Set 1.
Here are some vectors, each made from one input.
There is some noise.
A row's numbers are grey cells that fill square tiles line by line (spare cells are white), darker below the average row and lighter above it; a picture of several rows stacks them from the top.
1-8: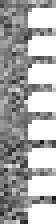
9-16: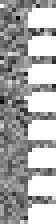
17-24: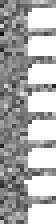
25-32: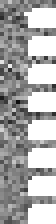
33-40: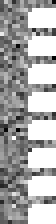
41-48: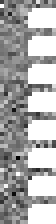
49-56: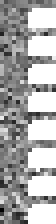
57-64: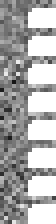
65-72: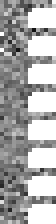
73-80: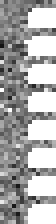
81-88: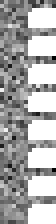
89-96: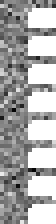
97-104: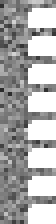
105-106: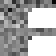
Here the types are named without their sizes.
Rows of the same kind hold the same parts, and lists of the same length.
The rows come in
4 kinds.
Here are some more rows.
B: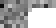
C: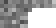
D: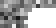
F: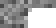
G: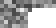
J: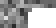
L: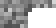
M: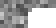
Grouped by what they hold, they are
B
C, F, J, L, M
D
G

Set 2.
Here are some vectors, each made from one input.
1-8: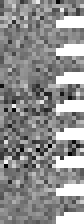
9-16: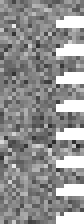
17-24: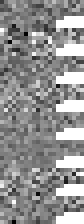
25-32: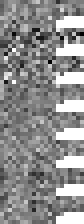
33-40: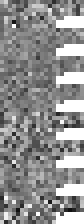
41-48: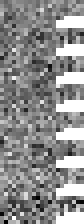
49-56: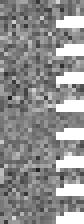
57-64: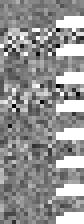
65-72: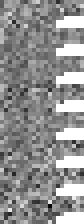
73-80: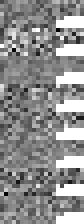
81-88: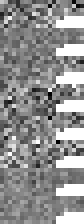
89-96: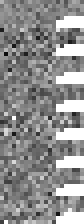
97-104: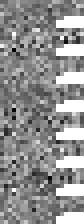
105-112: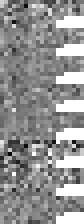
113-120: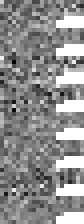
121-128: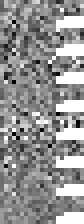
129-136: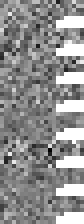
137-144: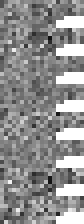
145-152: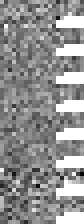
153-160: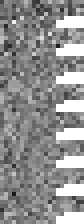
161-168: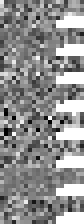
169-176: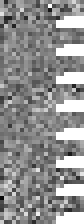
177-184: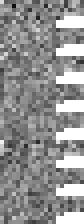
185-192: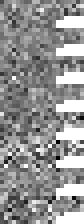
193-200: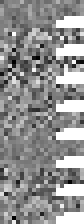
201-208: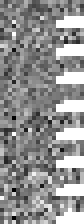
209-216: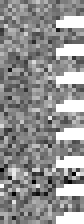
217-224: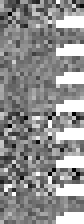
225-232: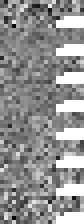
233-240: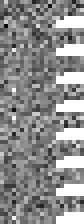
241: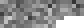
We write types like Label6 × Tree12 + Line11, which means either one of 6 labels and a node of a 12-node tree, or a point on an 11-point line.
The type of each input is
Bool × (Line15 + Line19).
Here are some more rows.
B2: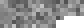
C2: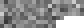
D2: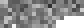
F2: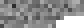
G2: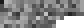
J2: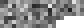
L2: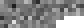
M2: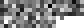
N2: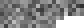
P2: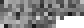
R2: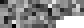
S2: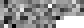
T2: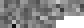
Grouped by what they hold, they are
B2, C2, D2, F2, G2, J2, L2, P2
M2, N2, R2, S2, T2

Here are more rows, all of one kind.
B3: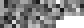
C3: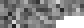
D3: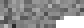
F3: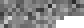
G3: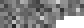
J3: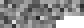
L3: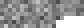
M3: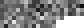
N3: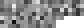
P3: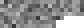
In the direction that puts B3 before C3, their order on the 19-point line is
L3, D3, N3, B3, M3, G3, J3, P3, F3, C3.
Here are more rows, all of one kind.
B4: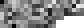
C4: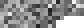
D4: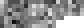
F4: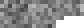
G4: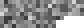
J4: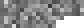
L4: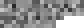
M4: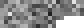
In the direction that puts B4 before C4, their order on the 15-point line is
D4, L4, B4, J4, F4, C4, G4, M4.
